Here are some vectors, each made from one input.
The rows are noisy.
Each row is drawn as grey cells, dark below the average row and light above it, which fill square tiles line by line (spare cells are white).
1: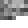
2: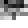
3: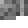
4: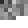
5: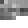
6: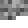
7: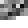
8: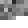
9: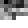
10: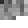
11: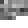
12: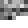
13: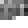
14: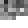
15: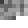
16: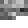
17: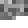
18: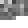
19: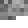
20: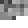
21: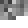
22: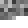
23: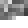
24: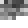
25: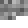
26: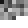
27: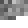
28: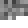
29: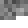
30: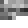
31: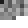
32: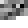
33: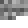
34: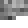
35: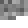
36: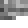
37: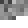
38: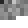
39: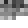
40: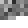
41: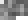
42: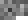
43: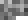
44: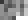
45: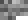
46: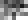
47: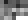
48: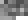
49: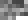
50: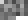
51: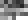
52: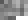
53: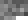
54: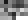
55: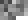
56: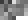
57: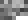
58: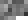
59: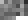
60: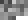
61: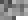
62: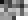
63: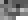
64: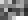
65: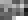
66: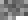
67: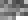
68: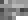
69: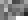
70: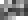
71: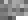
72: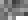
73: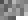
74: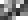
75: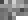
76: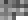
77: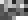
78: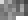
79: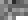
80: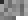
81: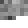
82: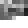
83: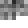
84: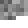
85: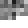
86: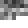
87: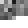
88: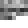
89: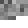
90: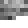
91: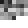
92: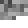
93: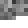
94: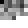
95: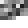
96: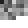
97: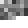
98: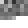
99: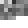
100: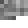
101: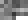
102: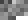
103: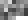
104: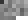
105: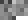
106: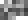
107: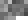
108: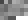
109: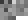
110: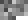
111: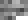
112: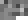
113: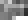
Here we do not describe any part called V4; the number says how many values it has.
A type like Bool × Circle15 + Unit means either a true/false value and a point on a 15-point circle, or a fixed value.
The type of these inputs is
List2(Bool × V4).
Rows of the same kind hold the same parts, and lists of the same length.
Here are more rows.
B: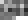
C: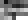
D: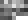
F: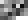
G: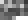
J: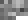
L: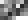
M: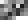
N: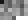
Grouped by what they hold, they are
B, C, G
D, J, N
F, L, M

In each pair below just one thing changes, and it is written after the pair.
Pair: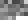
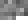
the true/false value in item 1 of the list
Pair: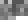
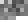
the value of V4 in item 2 of the list
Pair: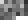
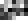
the true/false value in item 1 of the list
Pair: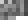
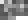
the value of V4 in item 1 of the list
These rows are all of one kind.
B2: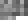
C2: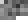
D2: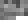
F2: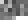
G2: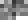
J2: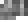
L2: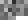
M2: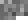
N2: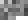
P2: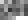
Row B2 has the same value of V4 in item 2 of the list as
D2 and N2.
